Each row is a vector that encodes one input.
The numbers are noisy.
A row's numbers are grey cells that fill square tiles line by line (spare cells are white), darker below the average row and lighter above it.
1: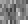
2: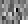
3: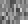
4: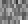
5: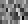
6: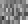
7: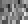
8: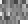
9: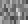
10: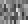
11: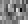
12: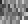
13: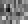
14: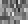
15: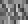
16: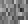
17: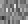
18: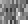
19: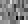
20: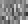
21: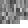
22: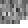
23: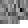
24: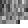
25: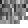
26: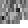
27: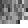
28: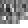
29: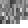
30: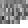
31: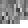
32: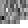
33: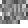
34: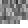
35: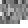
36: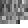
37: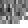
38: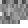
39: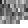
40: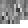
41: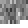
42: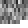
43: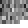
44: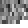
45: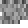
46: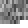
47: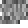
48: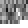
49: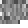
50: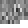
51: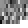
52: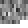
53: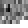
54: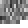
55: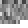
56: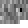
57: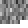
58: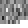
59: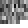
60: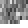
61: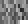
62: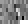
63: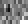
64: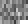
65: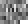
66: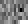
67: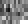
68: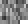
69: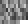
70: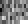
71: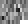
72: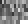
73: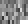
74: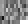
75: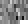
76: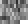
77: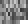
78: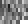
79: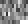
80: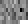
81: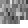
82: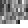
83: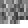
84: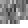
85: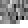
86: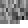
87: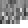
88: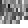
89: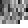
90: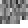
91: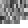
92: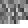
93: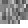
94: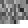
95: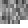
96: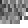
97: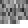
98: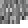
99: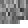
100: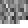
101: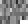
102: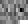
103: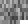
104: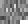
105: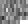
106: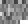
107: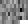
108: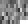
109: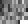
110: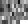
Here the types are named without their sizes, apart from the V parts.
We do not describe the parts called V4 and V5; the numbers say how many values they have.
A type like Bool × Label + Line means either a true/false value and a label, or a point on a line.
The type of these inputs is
Bool × V5 + Line + V4.
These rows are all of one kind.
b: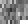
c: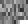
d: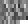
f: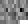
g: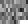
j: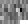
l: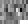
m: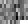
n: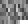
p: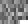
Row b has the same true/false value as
j, l and m.
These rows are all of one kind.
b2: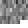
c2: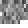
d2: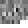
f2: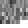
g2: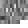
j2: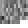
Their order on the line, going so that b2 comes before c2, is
d2, f2, j2, g2, b2, c2.
